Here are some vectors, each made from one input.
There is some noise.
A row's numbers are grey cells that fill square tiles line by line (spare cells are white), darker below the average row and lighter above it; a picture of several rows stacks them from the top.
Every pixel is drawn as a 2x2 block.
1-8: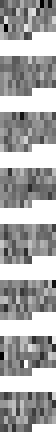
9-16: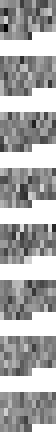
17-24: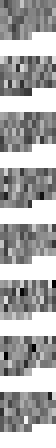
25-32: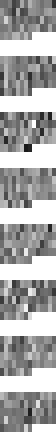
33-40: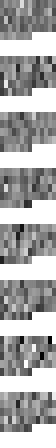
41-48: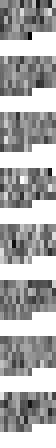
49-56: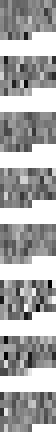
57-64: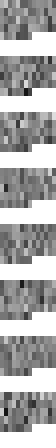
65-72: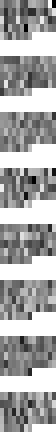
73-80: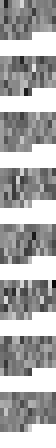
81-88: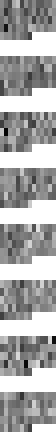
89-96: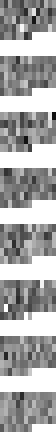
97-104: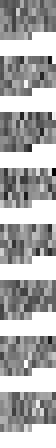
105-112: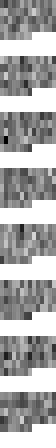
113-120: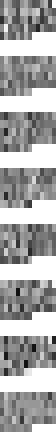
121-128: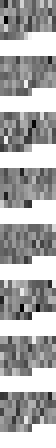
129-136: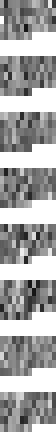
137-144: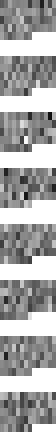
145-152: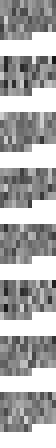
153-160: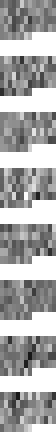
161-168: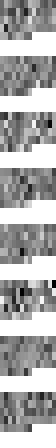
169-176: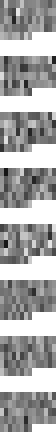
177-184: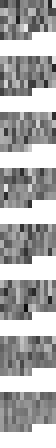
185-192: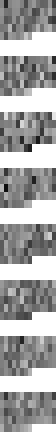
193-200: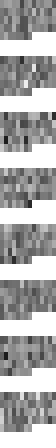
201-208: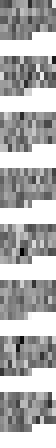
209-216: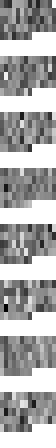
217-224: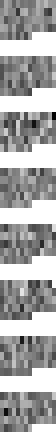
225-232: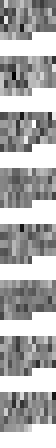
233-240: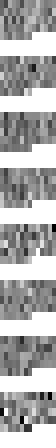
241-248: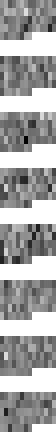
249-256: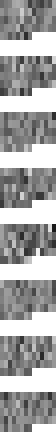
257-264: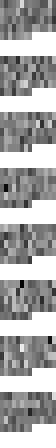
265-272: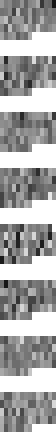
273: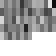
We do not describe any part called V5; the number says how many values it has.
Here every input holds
a point on a 20-point circle, together with either a point on a 20-point circle, or a value of V5.
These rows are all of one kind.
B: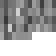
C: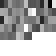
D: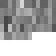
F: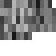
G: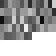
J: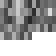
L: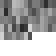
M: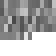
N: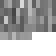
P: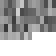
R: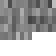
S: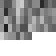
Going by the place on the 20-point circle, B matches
D and G.
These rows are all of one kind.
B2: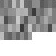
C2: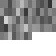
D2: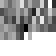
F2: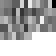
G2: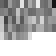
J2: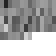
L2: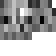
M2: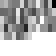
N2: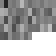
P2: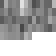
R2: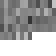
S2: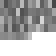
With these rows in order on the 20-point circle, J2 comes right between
N2 and S2.
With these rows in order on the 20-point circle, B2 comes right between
L2 and M2.
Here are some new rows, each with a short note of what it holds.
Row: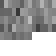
a point on each of two 20-point circles
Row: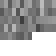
a point on each of two 20-point circles
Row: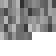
a point on each of two 20-point circles
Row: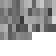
a point on each of two 20-point circles
